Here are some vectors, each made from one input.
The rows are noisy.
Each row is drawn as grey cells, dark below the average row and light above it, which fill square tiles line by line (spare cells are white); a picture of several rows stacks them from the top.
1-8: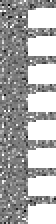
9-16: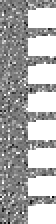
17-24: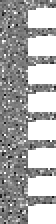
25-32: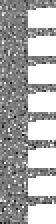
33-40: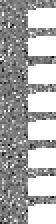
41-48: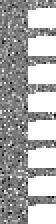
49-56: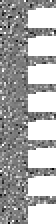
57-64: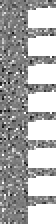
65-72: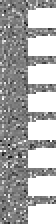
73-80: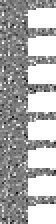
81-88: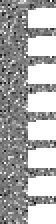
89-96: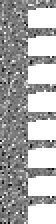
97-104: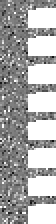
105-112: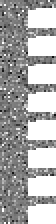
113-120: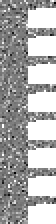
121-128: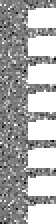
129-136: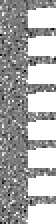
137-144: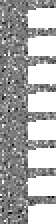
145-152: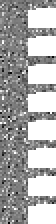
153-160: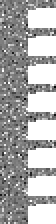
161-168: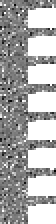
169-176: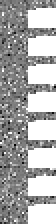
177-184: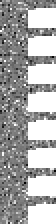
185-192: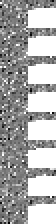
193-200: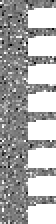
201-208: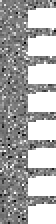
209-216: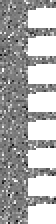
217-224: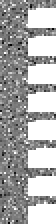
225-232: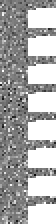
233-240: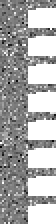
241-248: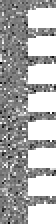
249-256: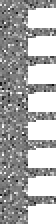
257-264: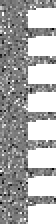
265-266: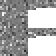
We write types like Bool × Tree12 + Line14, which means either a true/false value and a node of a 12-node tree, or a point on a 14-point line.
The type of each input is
(Circle11 + Line6) × Line6 + Label8 × Label8.
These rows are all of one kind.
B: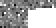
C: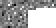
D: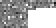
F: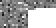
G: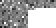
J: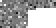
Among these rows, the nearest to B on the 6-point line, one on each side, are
G and J.
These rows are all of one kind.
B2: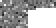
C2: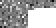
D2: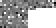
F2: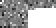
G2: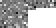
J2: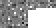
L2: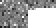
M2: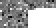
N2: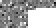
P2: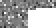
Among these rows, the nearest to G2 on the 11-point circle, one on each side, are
C2 and L2.
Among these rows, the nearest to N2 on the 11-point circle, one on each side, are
J2 and M2.
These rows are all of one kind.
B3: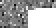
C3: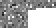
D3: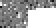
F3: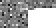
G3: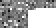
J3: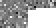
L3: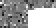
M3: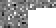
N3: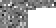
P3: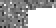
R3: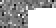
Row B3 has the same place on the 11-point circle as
C3, M3 and R3.
